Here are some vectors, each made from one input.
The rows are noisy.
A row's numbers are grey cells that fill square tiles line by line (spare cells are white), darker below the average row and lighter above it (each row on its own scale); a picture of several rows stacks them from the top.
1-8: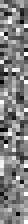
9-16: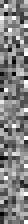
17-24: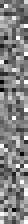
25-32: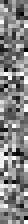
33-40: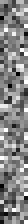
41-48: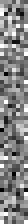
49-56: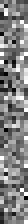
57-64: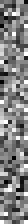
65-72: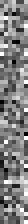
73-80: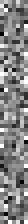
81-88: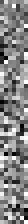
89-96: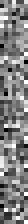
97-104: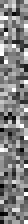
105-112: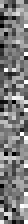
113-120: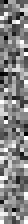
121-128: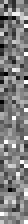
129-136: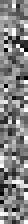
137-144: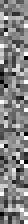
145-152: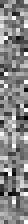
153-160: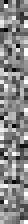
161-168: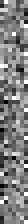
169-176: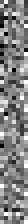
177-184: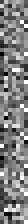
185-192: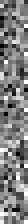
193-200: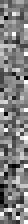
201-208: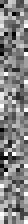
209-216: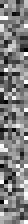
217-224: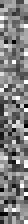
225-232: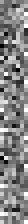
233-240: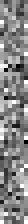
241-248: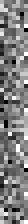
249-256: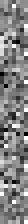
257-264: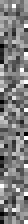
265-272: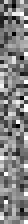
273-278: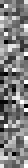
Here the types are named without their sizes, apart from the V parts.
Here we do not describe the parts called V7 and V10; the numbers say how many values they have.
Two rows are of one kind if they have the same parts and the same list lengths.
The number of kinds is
2.
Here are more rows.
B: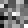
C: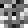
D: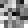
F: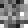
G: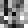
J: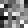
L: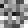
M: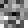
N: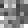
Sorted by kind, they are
B, D, J, N
C, F, G, L, M

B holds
a value of V7 and a value of V10.
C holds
a point on a circle, a true/false value and a value of V10.
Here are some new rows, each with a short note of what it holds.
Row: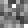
a value of V7 and a value of V10
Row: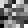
a value of V7 and a value of V10
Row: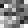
a value of V7 and a value of V10
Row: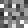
a value of V7 and a value of V10
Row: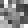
a value of V7 and a value of V10
